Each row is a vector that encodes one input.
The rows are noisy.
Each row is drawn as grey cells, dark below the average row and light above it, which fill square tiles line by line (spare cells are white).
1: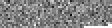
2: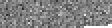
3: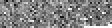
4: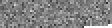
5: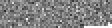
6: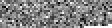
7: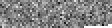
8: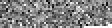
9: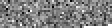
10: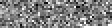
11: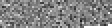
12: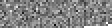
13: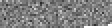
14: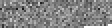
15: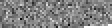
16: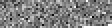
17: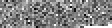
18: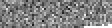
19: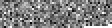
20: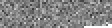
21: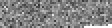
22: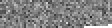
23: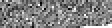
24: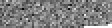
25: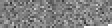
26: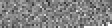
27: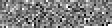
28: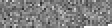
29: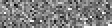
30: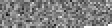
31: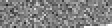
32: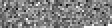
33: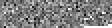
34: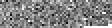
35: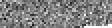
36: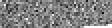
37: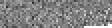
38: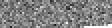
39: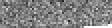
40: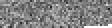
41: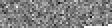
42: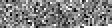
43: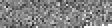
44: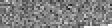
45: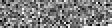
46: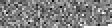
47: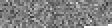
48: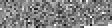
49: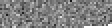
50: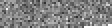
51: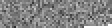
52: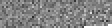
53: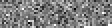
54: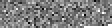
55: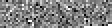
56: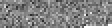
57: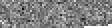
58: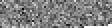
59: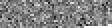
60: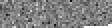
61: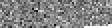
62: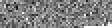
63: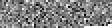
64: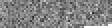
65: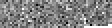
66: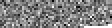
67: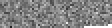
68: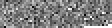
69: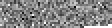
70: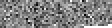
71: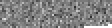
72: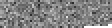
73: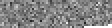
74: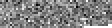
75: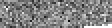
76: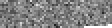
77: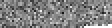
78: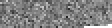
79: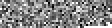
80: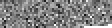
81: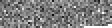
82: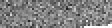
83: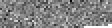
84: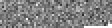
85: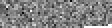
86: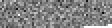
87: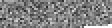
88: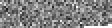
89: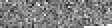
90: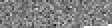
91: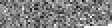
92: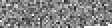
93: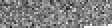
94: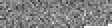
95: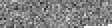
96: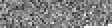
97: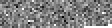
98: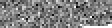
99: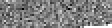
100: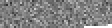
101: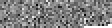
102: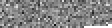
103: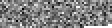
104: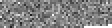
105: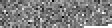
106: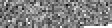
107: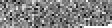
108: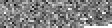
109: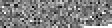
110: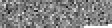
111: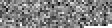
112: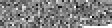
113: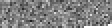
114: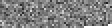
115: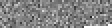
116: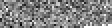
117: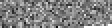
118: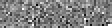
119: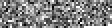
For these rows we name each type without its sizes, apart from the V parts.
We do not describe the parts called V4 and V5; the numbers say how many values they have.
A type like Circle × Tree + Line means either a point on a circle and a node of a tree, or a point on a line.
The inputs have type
(Bool × Label + V5) × V4.
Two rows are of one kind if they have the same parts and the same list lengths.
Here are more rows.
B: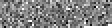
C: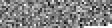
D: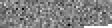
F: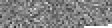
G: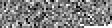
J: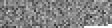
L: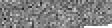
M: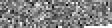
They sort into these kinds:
B, G
C, D, F, J, L, M

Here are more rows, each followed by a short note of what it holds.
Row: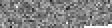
a label, a true/false value and a value of V4
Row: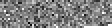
a value of V4 and a value of V5
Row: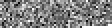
a value of V4 and a value of V5
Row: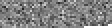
a label, a true/false value and a value of V4
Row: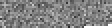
a label, a true/false value and a value of V4
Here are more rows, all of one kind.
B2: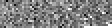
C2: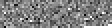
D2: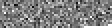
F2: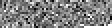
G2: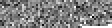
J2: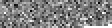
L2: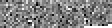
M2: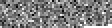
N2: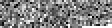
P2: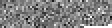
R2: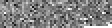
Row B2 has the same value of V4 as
J2, M2 and R2.
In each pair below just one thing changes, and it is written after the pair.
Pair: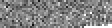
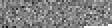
the value of V4
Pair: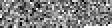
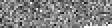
the true/false value
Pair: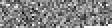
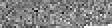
the label
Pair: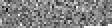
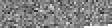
the true/false value
